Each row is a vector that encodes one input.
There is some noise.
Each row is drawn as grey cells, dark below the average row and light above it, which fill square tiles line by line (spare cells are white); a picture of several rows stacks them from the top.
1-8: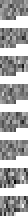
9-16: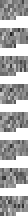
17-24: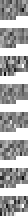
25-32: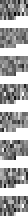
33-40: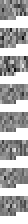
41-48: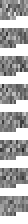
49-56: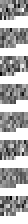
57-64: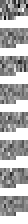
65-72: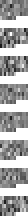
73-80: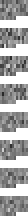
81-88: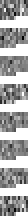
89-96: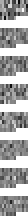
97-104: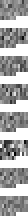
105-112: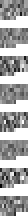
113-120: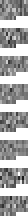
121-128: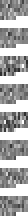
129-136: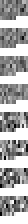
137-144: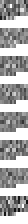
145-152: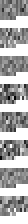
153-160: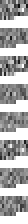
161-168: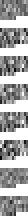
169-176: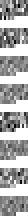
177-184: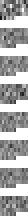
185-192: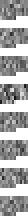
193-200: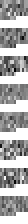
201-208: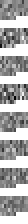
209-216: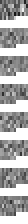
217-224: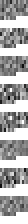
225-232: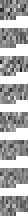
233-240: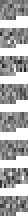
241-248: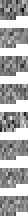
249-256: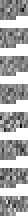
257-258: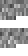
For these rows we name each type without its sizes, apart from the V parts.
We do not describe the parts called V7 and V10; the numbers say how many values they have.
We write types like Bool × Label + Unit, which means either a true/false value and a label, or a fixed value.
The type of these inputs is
Bool × (Line + V10) + V7.
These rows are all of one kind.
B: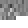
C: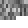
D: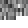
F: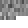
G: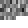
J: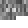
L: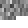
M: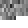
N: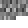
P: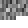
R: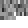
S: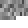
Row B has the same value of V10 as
D, M and P.
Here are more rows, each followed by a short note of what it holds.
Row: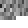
a true/false value and a value of V10
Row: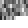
a value of V7
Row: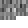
a true/false value and a value of V10
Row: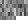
a true/false value and a value of V10
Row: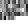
a value of V7
